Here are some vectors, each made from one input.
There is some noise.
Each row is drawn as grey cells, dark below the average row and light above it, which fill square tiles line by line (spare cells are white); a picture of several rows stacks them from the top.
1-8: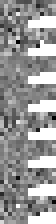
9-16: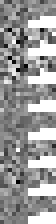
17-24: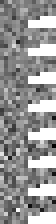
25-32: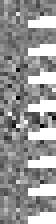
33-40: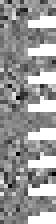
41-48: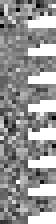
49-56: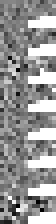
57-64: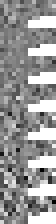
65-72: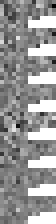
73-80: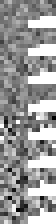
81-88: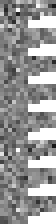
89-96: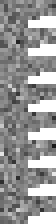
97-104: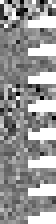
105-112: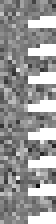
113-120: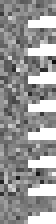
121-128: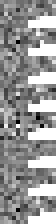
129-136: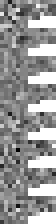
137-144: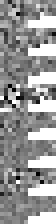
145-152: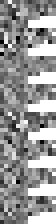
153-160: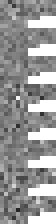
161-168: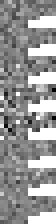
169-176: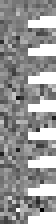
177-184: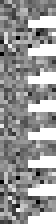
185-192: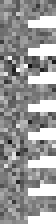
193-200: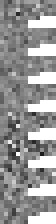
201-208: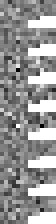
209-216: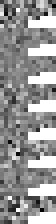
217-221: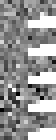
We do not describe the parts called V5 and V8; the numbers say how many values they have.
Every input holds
a point on a 7-point line and a value of V5, together with either a node of an 11-node tree, or a value of V8.
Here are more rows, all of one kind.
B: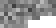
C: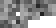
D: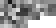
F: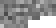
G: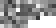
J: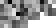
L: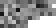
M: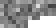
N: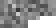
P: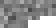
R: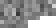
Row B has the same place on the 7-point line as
C and D.
